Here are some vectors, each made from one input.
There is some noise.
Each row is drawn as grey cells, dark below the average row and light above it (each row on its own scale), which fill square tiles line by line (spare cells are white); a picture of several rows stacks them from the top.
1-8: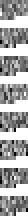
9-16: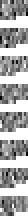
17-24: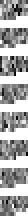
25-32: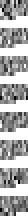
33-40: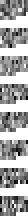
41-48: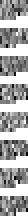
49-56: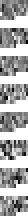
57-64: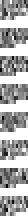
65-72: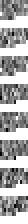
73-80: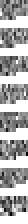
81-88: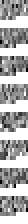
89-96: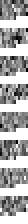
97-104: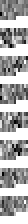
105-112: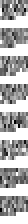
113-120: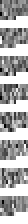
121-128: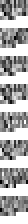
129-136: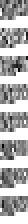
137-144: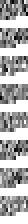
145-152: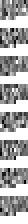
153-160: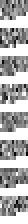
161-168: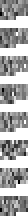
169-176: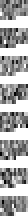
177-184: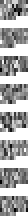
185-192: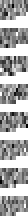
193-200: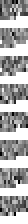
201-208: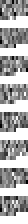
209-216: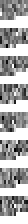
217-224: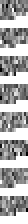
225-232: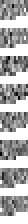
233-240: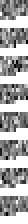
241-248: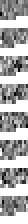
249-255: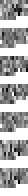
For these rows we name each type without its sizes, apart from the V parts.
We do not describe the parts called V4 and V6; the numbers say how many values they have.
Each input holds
a value of V4, together with either a label, or a true/false value and a value of V6.
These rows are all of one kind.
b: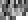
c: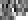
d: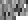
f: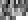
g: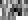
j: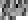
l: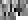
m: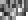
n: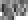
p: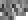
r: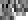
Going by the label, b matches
c, f and r.
